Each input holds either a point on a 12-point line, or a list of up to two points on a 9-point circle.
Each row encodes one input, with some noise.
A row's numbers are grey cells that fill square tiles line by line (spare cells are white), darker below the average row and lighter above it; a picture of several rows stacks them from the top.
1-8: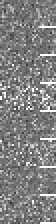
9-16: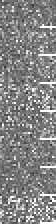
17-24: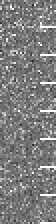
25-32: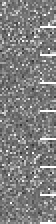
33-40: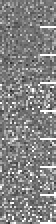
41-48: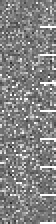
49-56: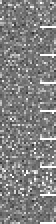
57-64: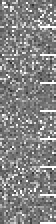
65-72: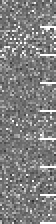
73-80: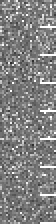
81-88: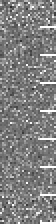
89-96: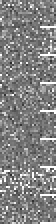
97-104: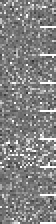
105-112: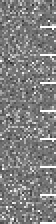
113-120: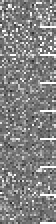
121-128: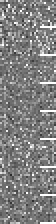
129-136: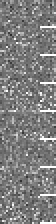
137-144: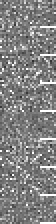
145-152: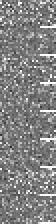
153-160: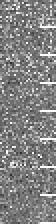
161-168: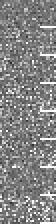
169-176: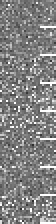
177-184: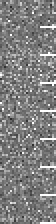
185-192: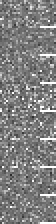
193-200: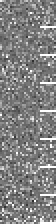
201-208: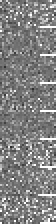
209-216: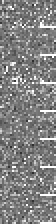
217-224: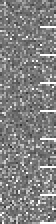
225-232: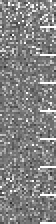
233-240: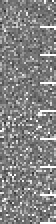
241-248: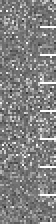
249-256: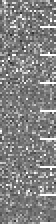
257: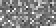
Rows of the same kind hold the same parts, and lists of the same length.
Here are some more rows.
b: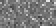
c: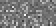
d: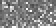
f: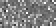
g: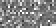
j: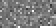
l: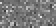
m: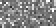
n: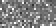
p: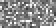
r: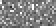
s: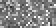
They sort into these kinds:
b, c, f, l, m, r
d
g, j, n, p
s

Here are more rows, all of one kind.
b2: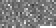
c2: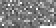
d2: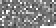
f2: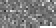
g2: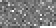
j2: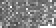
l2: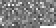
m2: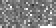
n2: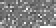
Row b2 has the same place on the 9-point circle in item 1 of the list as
c2, l2 and m2.
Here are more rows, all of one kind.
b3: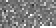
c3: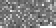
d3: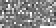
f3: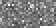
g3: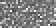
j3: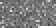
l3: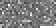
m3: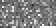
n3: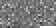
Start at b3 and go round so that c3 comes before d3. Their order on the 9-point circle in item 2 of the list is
b3, g3, l3, f3, n3, m3, c3, j3, d3.
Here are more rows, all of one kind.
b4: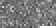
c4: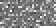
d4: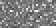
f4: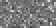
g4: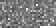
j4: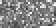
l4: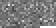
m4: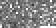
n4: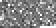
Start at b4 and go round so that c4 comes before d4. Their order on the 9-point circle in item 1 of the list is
b4, c4, m4, g4, l4, j4, f4, n4, d4.
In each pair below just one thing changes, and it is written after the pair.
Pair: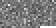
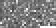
the place on the 9-point circle in item 2 of the list
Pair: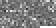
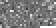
the place on the 9-point circle in item 2 of the list
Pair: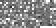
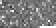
the place on the 9-point circle in item 1 of the list
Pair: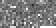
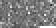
the place on the 9-point circle in item 2 of the list
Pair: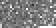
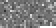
the place on the 9-point circle in item 1 of the list
